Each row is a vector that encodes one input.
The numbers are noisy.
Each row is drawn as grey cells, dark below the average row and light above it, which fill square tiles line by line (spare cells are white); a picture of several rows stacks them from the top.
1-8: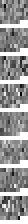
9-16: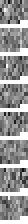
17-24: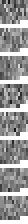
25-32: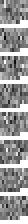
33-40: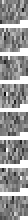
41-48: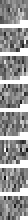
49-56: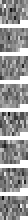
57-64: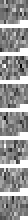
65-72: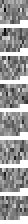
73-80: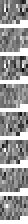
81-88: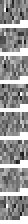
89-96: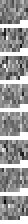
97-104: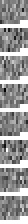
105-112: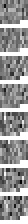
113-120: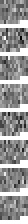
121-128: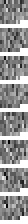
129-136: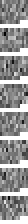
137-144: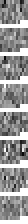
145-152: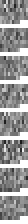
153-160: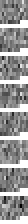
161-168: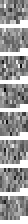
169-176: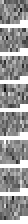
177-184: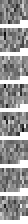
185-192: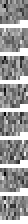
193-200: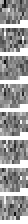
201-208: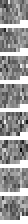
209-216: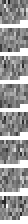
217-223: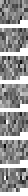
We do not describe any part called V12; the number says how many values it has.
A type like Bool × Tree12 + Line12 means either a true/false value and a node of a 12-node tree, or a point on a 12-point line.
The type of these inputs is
Bool × Bool × Bool × (Line7 + V12).
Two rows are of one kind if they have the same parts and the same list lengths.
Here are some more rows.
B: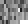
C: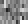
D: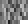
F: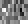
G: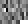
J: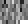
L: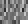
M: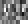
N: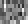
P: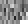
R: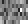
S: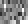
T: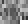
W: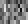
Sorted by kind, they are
B, D, F, G, J, L, M, W
C, N, P, R, S, T

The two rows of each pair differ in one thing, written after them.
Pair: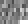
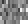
one of the three true/false values
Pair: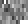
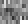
the place on the 7-point line
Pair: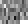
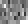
the place on the 7-point line
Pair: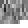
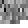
one of the three true/false values
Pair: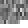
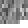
the place on the 7-point line
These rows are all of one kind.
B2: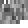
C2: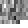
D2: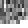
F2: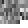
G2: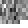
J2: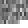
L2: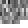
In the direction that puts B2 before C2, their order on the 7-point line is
B2, C2, G2, F2, L2, D2, J2.
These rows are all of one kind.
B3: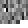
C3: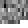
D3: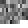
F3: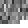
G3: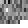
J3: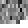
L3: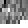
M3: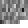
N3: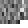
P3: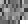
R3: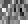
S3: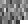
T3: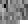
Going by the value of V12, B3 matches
C3 and L3.
